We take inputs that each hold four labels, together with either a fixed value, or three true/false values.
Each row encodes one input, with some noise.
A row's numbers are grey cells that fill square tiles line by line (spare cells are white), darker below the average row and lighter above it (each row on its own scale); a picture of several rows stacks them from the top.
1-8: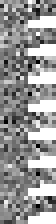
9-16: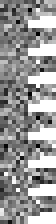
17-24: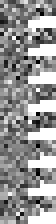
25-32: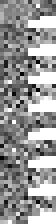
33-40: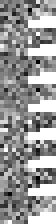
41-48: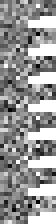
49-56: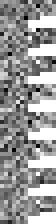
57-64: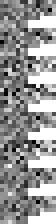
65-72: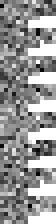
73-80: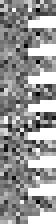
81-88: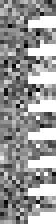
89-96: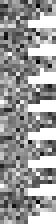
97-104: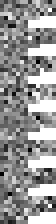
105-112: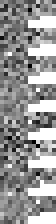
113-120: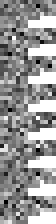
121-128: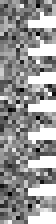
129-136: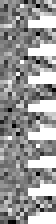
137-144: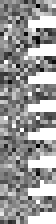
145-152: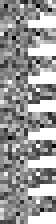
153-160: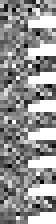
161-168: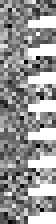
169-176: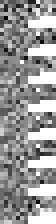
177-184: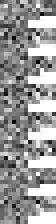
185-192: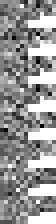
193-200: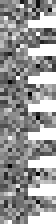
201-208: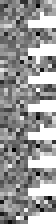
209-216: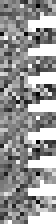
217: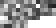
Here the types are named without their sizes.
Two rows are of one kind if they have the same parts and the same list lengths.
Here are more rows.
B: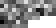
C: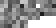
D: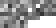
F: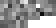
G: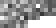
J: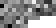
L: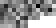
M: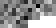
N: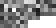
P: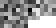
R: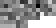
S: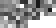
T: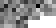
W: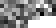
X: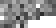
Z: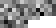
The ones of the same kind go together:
B, C, D, F, G, J, N, W, X, Z
L, M, P, R, S, T

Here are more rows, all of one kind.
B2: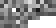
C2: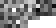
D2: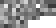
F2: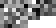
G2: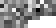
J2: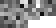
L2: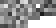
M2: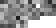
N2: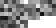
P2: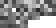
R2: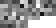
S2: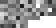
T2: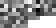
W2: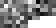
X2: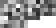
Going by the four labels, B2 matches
G2, P2, S2 and X2.
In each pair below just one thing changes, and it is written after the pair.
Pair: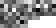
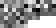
one of the three true/false values
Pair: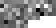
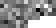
one of the four labels
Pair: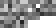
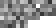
one of the three true/false values
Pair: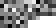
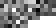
one of the four labels
